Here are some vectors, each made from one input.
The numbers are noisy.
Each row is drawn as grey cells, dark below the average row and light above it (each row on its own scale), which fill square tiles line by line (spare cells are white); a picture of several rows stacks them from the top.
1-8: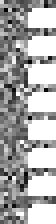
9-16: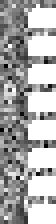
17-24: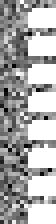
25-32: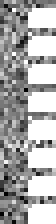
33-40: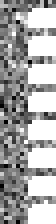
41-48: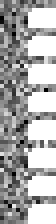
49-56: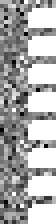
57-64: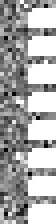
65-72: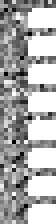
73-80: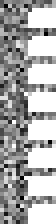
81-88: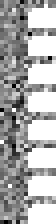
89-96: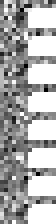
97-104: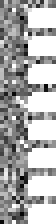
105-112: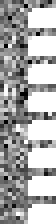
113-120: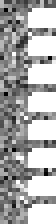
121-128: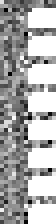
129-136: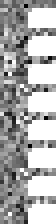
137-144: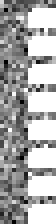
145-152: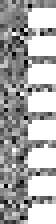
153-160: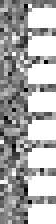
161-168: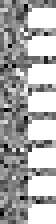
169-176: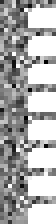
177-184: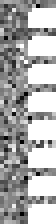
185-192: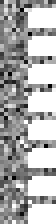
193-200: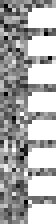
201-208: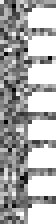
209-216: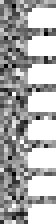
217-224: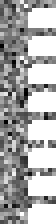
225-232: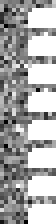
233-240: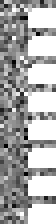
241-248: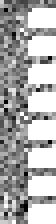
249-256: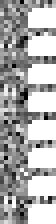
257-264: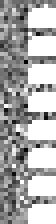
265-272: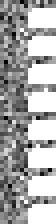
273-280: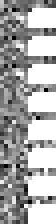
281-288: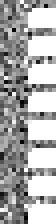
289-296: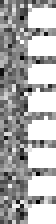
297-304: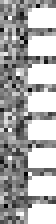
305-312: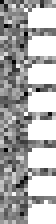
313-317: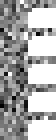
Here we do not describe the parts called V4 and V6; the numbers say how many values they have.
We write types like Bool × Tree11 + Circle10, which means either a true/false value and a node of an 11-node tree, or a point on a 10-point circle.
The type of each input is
Bool × Circle9 + (Circle8 + List2(V6)) × V4.
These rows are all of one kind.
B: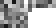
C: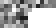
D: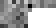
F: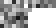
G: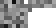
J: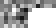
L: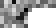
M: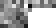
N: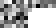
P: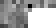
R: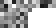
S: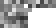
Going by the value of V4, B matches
G and R.
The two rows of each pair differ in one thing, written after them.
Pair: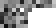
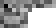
the place on the 8-point circle
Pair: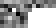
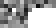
the value of V4
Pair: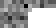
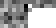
the value of V4
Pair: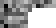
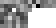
the value of V4
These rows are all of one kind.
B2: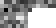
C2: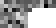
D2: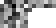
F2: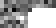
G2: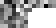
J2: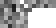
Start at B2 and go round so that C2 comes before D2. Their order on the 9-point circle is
B2, F2, J2, C2, G2, D2.
